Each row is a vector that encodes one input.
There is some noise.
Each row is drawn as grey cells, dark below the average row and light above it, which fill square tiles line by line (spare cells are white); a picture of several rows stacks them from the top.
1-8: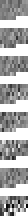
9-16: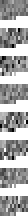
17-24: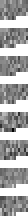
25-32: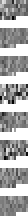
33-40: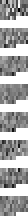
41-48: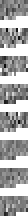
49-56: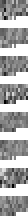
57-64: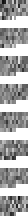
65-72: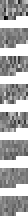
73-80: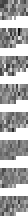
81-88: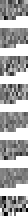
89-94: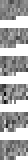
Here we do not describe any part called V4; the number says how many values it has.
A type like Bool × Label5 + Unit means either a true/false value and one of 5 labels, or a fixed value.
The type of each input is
(Bool × Bool × Bool + Label5) × V4 + Unit.
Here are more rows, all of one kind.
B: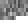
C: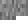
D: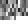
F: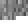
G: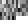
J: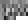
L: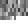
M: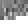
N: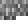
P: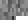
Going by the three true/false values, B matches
C, J, L and N.
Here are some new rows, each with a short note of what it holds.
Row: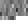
a fixed value
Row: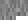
one of 5 labels and a value of V4
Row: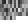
a fixed value
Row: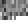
one of 5 labels and a value of V4
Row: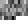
three true/false values and a value of V4
